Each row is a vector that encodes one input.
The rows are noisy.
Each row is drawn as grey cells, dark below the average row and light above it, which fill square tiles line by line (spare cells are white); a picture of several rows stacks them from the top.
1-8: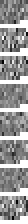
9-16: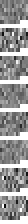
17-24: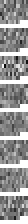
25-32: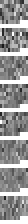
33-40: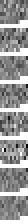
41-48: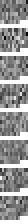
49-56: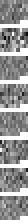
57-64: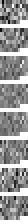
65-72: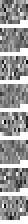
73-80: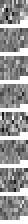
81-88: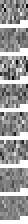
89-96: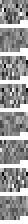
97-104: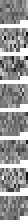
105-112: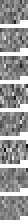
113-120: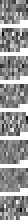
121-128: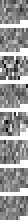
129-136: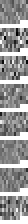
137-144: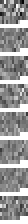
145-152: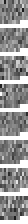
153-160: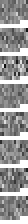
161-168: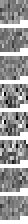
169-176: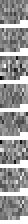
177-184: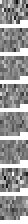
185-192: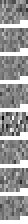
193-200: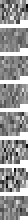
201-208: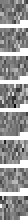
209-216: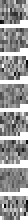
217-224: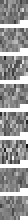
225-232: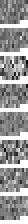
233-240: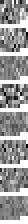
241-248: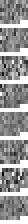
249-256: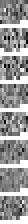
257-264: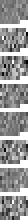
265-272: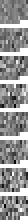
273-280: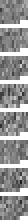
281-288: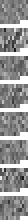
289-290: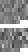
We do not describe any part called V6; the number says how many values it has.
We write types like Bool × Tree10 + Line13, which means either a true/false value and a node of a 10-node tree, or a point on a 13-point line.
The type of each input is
Line7 × V6 + List3(Line5).
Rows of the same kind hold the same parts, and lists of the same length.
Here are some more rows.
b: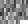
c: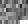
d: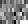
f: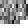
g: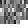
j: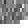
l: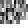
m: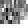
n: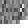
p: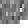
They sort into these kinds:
b, d
c, j, n, p
f
g
l, m

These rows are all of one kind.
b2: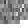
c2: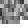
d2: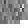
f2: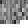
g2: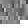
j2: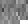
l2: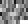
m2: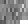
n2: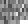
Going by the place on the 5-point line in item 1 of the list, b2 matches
d2, m2 and n2.
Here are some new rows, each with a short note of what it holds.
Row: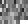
a list of two items
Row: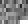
a list of one item
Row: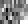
the empty list
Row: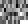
a point on a 7-point line and a value of V6
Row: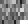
a list of one item
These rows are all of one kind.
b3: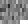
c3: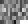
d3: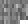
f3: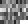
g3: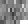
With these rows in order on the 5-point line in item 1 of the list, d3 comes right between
b3 and c3.
